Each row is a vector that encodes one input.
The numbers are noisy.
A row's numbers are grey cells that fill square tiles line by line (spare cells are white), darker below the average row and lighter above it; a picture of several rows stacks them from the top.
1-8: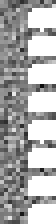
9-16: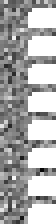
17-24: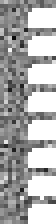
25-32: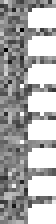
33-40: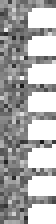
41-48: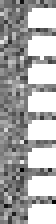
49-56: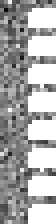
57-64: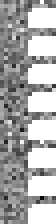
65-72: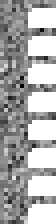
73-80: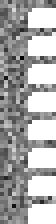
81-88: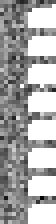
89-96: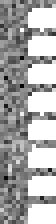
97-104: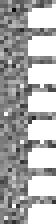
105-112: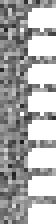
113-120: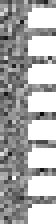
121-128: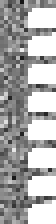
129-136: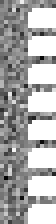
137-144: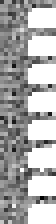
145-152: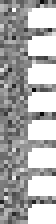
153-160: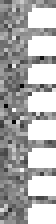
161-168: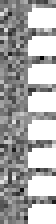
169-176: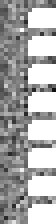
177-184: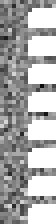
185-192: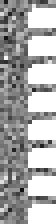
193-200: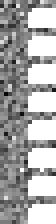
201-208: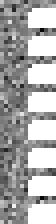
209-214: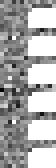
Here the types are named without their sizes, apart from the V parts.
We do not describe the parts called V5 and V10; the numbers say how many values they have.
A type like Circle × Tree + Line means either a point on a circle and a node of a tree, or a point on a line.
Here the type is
Line × V5 + Tree × V10.
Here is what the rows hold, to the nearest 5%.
About 45% of them hold a point on a line and a value of V5. The rest hold a node of a tree and a value of V10.
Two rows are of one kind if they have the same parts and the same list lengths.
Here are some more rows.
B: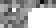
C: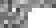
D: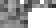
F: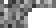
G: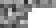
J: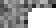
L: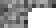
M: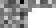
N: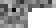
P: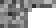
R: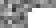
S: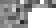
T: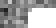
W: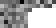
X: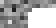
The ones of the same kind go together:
B, C, D, J, L, S
F, G, M, N, P, R, T, W, X

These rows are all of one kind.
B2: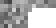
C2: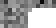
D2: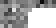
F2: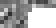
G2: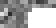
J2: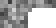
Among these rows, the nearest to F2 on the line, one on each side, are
C2 and D2.
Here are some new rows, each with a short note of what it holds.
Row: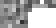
a point on a line and a value of V5
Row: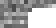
a node of a tree and a value of V10
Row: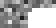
a node of a tree and a value of V10
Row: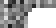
a node of a tree and a value of V10
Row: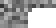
a node of a tree and a value of V10
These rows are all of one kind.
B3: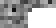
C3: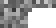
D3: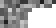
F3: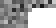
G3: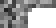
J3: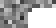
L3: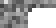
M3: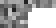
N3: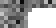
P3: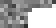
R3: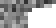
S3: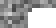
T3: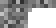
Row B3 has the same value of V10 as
J3 and S3.
